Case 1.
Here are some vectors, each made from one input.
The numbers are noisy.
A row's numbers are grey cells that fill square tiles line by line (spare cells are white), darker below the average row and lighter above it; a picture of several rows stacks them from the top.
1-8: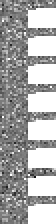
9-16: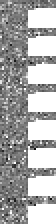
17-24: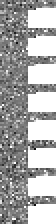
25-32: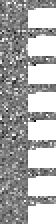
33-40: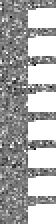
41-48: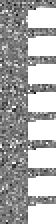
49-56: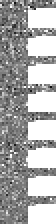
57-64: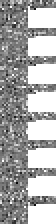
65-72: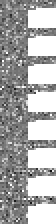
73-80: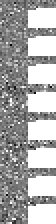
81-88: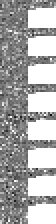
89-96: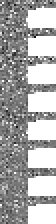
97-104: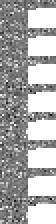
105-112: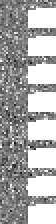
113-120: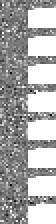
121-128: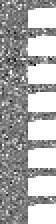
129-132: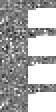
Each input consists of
either one of 12 labels, or a point on a 7-point line, or four true/false values.
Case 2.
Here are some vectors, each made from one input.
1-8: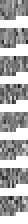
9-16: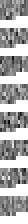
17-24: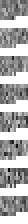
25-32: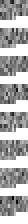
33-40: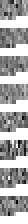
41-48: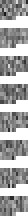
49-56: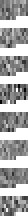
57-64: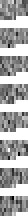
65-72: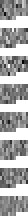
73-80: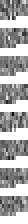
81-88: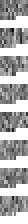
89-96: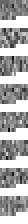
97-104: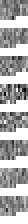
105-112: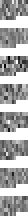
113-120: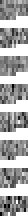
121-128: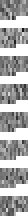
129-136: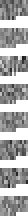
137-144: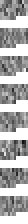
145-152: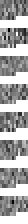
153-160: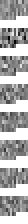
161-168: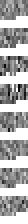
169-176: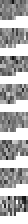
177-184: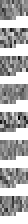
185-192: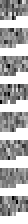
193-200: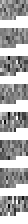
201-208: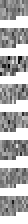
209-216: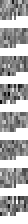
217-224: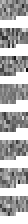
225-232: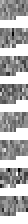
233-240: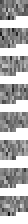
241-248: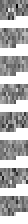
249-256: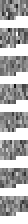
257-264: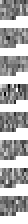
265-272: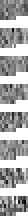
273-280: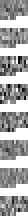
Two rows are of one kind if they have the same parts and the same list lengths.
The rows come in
2 kinds.
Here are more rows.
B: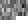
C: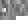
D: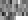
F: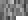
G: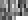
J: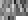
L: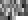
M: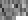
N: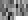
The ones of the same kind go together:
B, C, D, F, J, L, M, N
G

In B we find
a point on an 8-point line and five true/false values.
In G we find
a point on each of two 8-point lines.
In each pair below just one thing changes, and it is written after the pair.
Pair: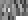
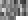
one of the five true/false values
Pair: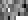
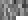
one of the five true/false values
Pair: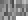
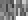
one of the five true/false values
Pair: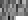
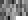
the place on the 8-point line
